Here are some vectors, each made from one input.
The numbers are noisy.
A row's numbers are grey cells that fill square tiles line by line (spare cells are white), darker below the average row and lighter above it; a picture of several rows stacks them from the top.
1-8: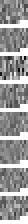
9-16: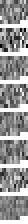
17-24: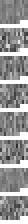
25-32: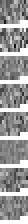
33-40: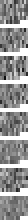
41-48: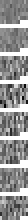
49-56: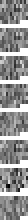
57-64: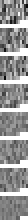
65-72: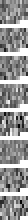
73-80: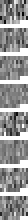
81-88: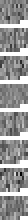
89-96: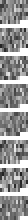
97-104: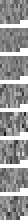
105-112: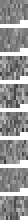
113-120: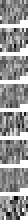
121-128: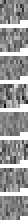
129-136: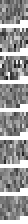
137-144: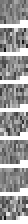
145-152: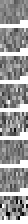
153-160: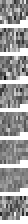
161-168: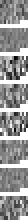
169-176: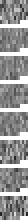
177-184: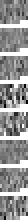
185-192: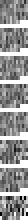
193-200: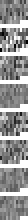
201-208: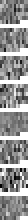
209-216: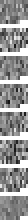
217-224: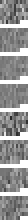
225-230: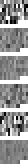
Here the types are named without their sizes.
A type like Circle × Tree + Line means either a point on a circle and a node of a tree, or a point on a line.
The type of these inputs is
(Bool × Line + Tree) × Tree × Tree × Tree.
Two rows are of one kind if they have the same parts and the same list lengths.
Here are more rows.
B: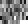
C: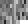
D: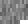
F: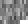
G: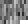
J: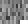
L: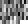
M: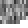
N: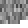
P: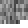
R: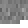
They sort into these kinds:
B, C, F, J, L, M, N, R
D, G, P

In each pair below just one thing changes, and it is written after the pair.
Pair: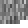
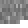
the true/false value
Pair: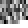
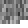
the place on the line
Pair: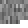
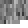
the true/false value
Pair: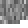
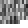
the place on the line
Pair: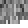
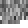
the node of one of the three trees
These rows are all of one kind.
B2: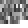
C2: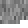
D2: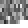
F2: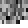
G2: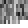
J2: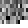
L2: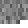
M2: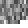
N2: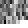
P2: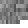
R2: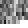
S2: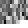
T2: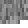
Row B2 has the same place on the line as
C2, J2, P2 and T2.
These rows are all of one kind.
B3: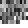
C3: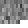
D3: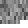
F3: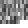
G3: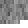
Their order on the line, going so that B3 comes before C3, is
G3, D3, F3, B3, C3.
